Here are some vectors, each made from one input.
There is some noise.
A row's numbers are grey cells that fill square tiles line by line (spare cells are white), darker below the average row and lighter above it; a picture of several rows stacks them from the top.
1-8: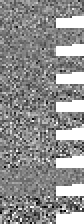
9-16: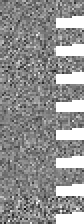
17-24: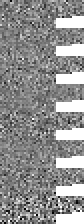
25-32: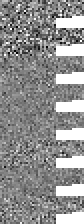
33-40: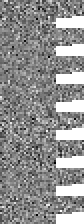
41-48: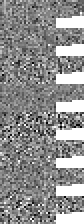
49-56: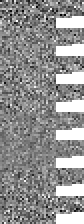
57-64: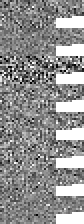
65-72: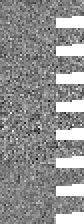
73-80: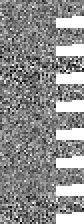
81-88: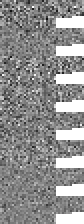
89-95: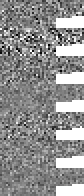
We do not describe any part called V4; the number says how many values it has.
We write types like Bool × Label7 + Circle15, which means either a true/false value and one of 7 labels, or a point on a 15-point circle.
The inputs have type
(Bool × Bool × Bool × Bool + Label6) × V4.
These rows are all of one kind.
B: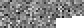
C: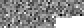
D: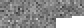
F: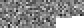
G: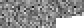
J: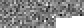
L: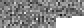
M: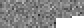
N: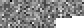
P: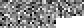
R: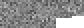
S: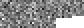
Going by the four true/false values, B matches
D, G and S.
